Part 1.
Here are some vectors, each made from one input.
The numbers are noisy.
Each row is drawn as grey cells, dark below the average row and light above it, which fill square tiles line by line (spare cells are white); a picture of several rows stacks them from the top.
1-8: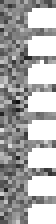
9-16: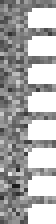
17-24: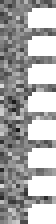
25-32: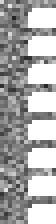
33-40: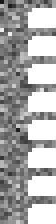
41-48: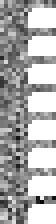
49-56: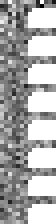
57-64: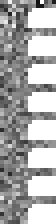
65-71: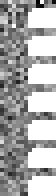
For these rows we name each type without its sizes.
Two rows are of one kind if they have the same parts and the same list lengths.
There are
3 kinds of row.
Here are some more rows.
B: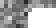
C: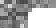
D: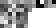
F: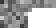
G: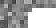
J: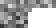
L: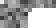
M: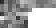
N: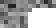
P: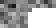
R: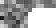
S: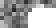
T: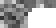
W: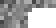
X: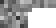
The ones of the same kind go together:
B, C, J, L, R, S, T
D
F, G, M, N, P, W, X

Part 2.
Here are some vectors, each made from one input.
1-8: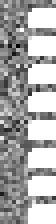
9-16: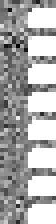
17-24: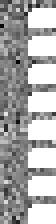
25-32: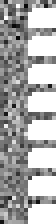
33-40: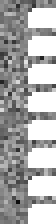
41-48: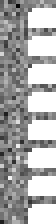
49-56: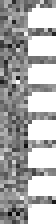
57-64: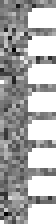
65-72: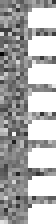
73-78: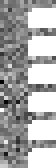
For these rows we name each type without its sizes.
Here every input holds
a point on a line, together with either a fixed value, or four true/false values.
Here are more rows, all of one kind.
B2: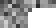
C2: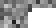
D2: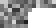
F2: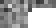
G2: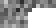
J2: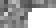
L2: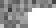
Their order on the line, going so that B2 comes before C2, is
B2, L2, C2, D2, G2, F2, J2.
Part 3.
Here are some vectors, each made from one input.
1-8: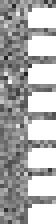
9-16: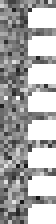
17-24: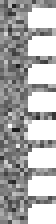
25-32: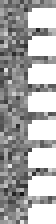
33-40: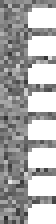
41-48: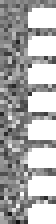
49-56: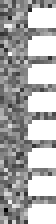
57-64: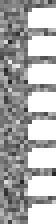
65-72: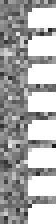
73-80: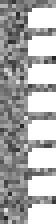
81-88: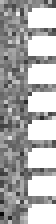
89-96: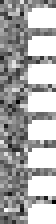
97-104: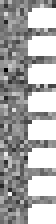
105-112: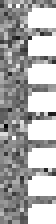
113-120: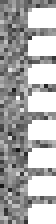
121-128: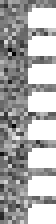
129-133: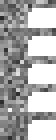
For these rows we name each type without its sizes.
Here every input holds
a point on a line, together with either a point on a circle, or a fixed value.
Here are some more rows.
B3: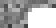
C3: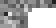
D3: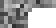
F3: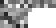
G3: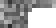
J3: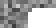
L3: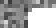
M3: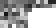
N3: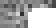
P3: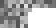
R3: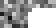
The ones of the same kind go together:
B3, G3, L3, M3
C3, D3, F3, J3, N3, P3, R3

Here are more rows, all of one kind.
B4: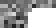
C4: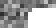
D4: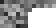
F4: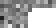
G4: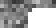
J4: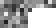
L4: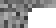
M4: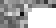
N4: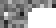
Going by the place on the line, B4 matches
C4 and L4.
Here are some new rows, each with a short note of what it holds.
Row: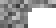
a point on a line
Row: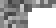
a point on a line
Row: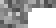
a point on a circle and a point on a line
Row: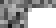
a point on a line
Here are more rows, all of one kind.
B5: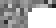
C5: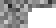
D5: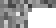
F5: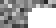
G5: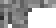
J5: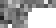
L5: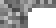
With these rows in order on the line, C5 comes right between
J5 and L5.
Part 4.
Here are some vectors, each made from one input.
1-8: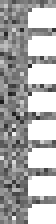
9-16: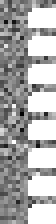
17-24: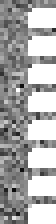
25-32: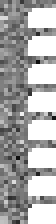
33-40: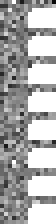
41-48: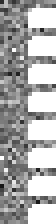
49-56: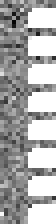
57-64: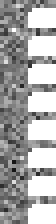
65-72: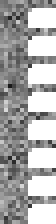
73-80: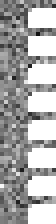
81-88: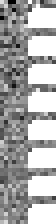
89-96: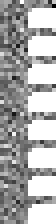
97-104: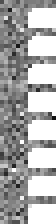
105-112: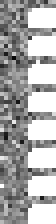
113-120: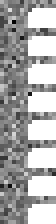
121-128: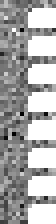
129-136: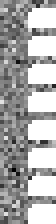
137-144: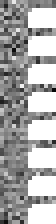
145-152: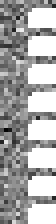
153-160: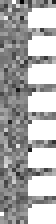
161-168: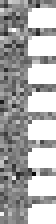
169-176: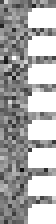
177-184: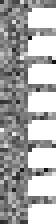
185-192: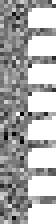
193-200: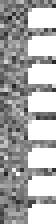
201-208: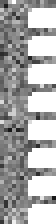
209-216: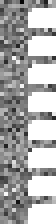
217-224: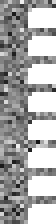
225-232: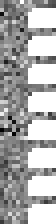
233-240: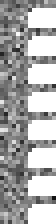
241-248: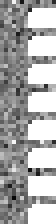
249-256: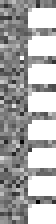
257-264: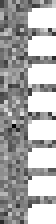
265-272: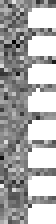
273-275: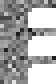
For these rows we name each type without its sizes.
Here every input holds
a point on a line, together with either a fixed value, or four true/false values.
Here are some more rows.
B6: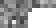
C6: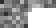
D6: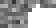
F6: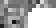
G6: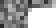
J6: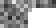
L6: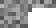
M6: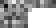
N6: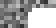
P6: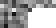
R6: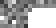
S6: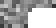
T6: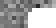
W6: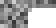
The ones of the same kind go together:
B6, C6, D6, F6, G6, L6, N6, P6, R6, S6, T6
J6, M6, W6

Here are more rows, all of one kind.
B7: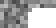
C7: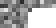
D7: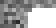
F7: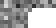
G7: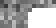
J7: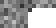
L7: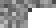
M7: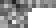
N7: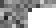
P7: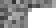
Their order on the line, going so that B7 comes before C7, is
J7, F7, B7, D7, M7, L7, G7, C7, N7, P7.
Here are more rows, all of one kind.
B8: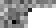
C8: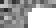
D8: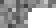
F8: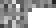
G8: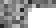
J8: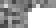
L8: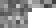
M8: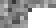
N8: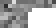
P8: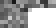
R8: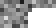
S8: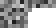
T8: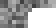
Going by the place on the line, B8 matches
C8, J8 and M8.
